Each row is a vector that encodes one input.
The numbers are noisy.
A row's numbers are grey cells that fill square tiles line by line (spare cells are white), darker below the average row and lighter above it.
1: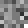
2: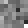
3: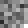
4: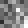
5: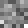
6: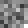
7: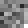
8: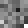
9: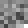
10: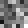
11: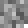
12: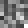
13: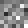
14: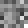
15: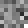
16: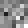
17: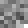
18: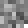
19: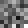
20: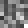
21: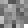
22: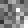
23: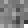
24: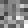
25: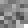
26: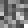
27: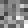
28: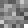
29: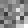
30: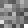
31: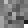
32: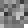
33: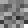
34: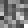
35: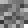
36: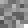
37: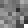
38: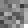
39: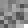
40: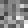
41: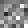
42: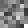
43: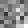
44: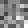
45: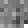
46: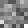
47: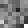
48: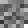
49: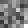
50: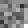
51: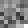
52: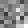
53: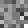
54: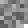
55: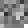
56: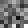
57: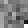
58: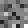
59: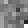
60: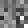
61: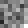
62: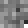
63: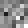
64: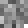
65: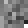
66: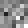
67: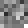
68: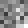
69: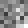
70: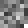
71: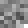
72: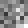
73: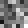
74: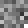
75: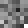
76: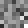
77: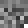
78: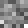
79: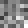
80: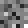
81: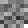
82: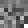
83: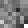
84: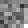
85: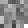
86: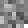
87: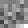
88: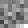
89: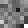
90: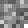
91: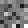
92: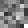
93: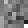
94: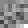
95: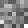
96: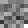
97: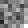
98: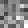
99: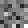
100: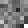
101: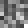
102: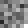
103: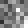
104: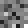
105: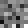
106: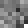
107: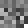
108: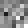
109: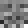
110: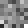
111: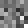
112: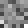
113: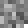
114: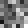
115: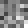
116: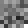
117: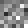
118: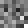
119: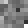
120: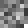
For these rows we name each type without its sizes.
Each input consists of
a point on a line and a true/false value, together with either a fixed value, or a node of a tree.
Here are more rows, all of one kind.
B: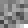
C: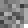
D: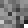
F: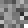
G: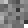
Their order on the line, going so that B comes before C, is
F, D, G, B, C.
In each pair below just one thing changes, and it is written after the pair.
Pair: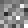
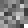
the true/false value
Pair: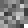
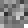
the place on the line
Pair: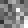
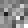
the place on the line
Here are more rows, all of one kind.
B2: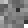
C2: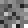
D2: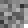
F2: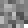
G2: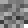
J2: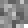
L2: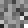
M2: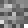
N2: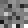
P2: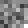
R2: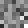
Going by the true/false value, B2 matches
C2, G2 and N2.
